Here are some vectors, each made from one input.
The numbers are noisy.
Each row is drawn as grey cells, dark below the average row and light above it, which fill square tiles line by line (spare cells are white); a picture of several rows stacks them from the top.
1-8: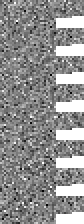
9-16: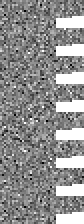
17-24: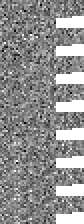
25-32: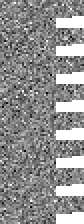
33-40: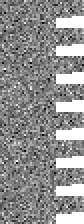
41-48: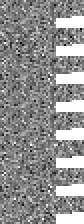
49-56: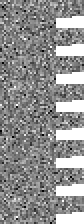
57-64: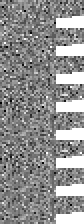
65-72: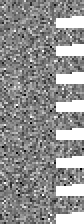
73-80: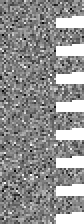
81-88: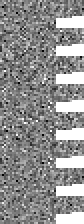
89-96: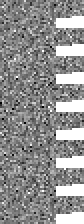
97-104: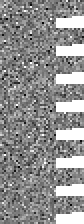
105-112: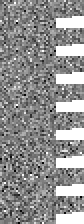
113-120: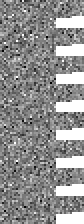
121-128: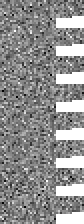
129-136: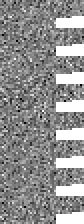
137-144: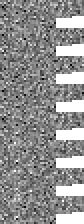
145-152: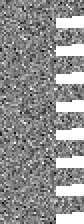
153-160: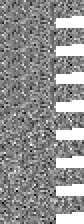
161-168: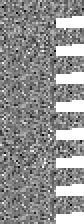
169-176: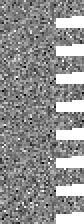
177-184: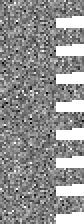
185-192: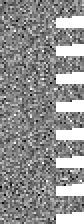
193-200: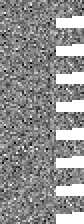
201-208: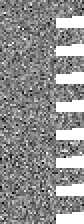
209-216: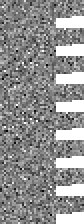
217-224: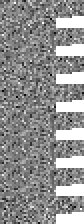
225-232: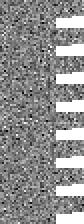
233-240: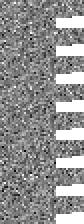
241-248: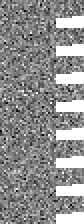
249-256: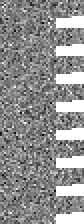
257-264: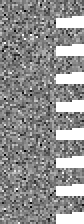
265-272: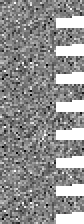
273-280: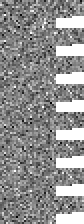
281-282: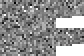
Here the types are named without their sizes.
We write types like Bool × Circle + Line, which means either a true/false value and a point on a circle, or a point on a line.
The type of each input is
Bool × Line + Circle × Circle.
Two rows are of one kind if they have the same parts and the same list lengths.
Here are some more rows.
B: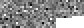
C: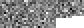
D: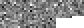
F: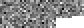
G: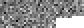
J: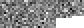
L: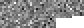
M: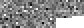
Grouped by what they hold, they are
B, C, F, G, J, M
D, L

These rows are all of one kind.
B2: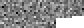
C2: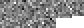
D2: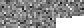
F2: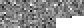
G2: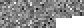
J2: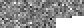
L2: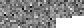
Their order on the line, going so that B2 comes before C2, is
D2, L2, B2, F2, J2, G2, C2.
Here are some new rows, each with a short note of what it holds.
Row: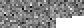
a point on a line and a true/false value
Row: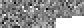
a point on each of two circles
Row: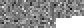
a point on each of two circles
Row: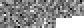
a point on each of two circles
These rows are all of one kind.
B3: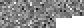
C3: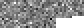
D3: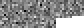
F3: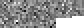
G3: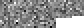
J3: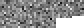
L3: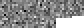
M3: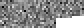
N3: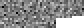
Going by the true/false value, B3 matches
C3 and J3.
